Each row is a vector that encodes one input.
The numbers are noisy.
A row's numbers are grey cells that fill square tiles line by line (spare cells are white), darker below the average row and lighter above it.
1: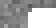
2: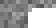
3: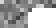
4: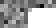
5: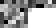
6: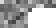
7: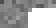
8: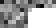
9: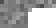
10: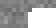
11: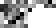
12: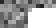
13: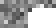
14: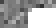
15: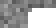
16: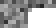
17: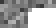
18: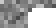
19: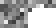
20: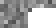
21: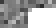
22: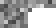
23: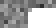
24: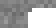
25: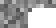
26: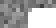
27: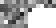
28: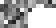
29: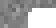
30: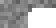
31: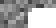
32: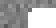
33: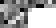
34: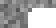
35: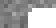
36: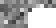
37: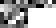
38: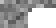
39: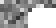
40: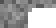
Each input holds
a point on each of two 3-point lines and a true/false value.
